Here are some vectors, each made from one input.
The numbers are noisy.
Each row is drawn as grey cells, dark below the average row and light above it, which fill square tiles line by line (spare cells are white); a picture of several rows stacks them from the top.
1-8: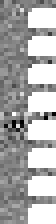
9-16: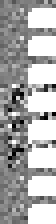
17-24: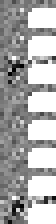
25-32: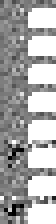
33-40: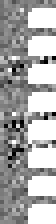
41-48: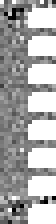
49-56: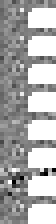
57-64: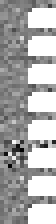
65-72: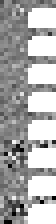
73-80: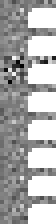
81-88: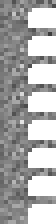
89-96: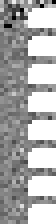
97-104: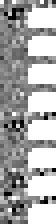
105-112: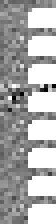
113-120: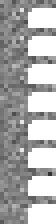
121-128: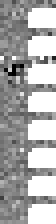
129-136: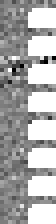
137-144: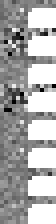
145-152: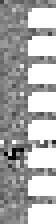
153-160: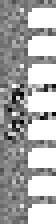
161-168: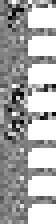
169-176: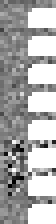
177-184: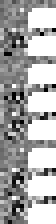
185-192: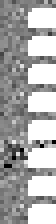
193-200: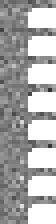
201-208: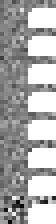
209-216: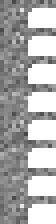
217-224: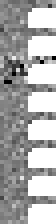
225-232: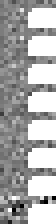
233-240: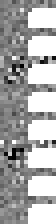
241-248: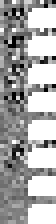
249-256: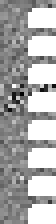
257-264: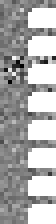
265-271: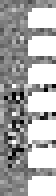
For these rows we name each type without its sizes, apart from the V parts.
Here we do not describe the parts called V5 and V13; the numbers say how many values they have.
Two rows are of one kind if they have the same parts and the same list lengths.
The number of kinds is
2.
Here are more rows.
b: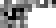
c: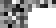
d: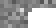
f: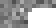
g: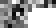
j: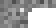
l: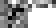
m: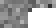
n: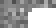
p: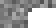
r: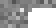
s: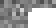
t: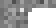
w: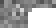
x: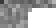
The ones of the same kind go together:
b, c, g, l
d, f, j, m, n, p, r, s, t, w, x

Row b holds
a label.
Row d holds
a true/false value, a value of V5 and a value of V13.
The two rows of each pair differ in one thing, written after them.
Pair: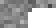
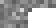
the true/false value
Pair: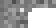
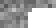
the true/false value
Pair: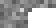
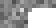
the value of V5
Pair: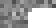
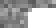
the true/false value
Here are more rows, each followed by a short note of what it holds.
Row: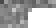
a true/false value, a value of V5 and a value of V13
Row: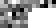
a label
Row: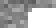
a true/false value, a value of V5 and a value of V13
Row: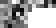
a label
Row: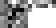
a label
